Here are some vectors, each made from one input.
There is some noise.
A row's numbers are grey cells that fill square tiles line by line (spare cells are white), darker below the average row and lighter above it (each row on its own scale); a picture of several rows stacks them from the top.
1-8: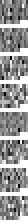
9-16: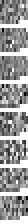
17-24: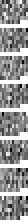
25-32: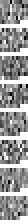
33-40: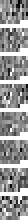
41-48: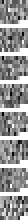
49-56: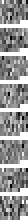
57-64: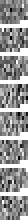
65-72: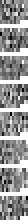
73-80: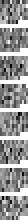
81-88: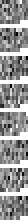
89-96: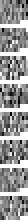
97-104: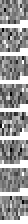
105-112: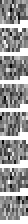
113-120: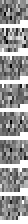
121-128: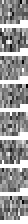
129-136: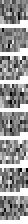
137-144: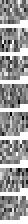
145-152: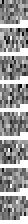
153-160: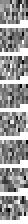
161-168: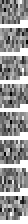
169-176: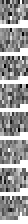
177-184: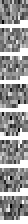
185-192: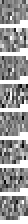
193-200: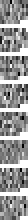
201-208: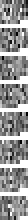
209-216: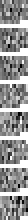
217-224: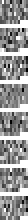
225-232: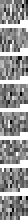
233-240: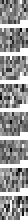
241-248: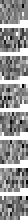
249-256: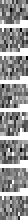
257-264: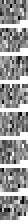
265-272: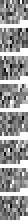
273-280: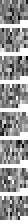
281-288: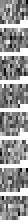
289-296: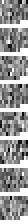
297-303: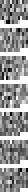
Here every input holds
a true/false value, together with a list of up to two items, each either a point on a 5-point line, or a point on a 7-point line.
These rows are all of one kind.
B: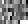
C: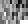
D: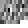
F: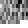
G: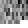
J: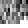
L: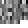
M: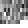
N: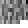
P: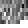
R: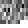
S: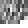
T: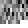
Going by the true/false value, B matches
L and N.
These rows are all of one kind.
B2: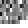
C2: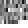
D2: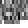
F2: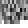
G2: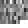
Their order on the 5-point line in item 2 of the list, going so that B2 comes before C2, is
D2, B2, F2, G2, C2.
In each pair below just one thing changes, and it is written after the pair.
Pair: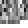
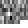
the true/false value
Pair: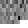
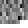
the place on the 7-point line in item 1 of the list
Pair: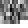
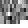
the place on the 5-point line in item 2 of the list
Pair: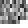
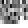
the place on the 7-point line in item 1 of the list
